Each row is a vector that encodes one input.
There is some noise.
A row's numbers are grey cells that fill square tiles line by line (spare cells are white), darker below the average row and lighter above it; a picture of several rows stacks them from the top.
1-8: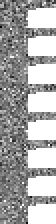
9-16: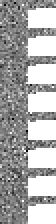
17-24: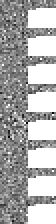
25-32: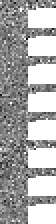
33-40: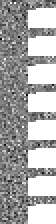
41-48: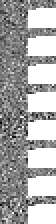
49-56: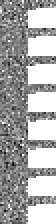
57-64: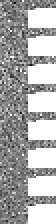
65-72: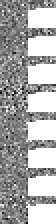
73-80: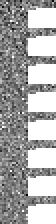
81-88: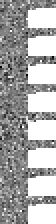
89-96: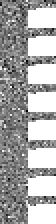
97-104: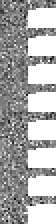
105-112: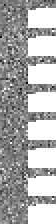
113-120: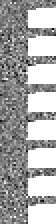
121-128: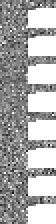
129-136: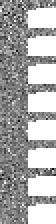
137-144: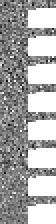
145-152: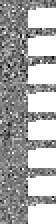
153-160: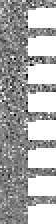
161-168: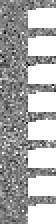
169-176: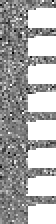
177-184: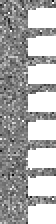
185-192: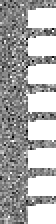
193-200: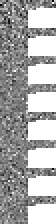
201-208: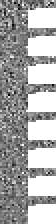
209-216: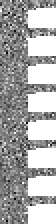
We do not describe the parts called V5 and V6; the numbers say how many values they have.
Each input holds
a value of V5 and a value of V6, together with either a node of a 7-node tree, or a node of a 10-node tree.
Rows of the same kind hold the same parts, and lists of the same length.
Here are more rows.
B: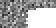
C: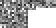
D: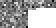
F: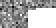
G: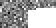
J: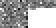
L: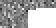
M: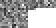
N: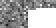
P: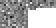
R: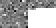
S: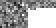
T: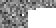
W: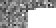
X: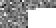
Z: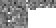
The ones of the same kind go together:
B, G, J, M, N, P, R, S, W, X, Z
C, D, F, L, T

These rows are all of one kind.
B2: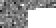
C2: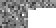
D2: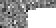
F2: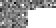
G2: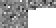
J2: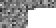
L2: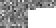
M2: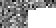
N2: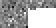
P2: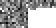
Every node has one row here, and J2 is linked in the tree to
C2 and G2.
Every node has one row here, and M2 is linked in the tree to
D2 and G2.
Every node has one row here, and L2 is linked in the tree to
P2.
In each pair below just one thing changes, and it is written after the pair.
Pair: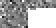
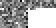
the value of V5
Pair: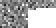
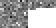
the value of V6
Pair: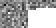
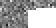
the value of V6
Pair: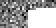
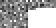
the value of V6
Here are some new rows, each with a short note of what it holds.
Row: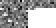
a node of a 10-node tree, a value of V5 and a value of V6
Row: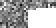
a node of a 7-node tree, a value of V5 and a value of V6
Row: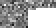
a node of a 7-node tree, a value of V5 and a value of V6
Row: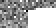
a node of a 10-node tree, a value of V5 and a value of V6
